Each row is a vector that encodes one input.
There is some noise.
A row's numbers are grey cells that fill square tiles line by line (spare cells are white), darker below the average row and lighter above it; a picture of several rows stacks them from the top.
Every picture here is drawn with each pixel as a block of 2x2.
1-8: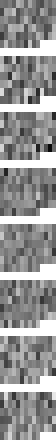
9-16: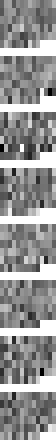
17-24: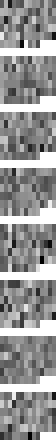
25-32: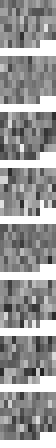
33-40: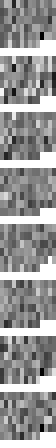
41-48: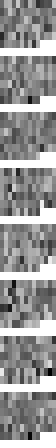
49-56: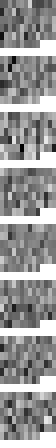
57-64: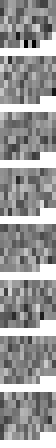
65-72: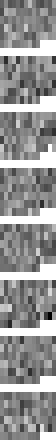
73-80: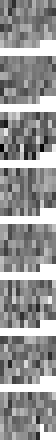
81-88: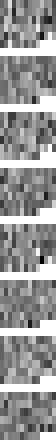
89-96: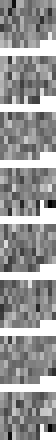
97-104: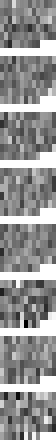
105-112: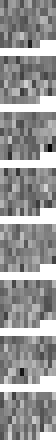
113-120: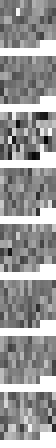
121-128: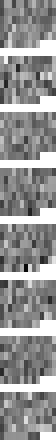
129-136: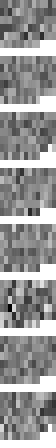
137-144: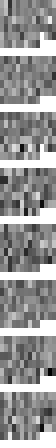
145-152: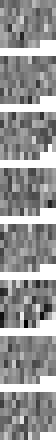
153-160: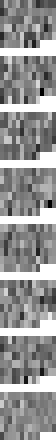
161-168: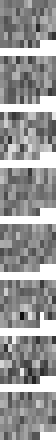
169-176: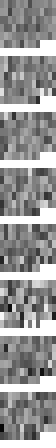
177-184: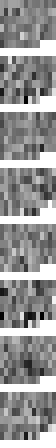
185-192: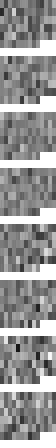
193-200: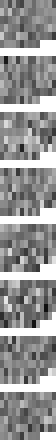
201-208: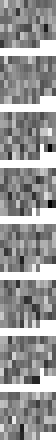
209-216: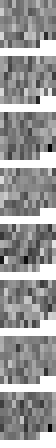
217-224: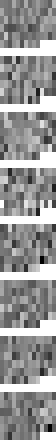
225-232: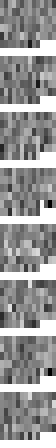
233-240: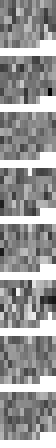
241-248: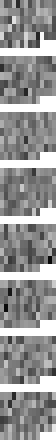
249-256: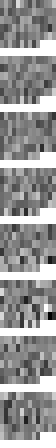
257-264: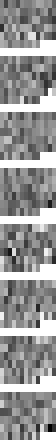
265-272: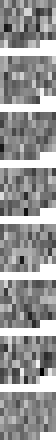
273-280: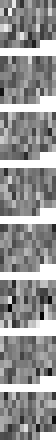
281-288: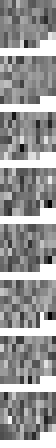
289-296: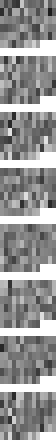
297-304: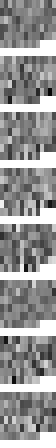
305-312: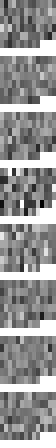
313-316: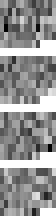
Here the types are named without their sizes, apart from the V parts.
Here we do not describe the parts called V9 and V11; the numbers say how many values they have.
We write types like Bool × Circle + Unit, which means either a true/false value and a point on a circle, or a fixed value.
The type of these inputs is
Bool × Line × V9 × V11.
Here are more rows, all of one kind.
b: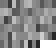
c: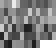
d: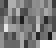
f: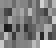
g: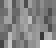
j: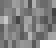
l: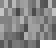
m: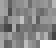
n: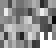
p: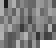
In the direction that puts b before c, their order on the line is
j, g, p, n, b, m, l, c, d, f.
